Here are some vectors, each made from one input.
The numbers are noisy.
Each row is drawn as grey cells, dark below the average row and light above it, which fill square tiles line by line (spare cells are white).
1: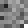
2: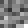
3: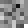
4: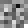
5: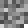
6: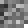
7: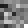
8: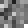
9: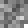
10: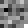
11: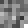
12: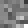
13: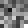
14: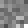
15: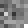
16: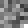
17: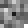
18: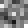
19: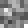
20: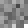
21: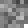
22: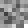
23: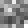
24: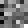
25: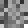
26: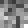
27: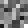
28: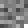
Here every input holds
a point on a 6-point line.
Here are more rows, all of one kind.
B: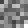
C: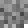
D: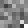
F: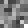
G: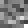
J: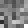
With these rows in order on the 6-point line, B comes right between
F and G.
